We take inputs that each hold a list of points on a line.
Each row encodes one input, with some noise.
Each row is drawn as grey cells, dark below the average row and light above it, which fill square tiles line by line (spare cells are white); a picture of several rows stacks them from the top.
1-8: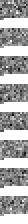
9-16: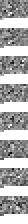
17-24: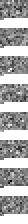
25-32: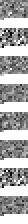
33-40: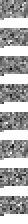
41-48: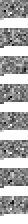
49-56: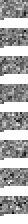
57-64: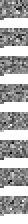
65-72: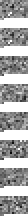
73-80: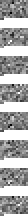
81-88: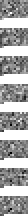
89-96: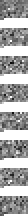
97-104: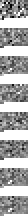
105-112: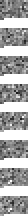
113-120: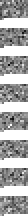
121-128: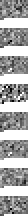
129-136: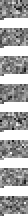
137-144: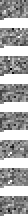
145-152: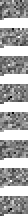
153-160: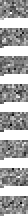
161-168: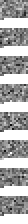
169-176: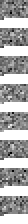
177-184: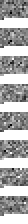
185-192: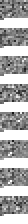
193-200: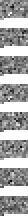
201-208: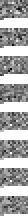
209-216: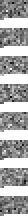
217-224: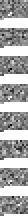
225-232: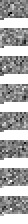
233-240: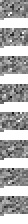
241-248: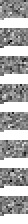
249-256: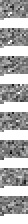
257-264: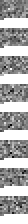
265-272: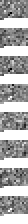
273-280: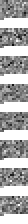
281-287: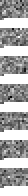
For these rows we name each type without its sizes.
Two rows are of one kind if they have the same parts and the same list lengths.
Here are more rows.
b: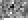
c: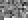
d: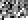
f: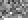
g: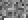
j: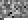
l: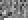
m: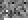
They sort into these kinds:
b, c, g
d
f, l, m
j

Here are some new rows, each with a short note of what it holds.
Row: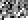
the empty list
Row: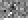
a list of two items
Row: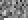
a list of two items
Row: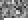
a list of two items
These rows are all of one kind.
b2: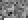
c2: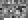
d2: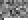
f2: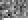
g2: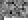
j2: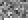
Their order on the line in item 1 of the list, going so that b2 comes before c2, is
j2, d2, g2, b2, f2, c2.
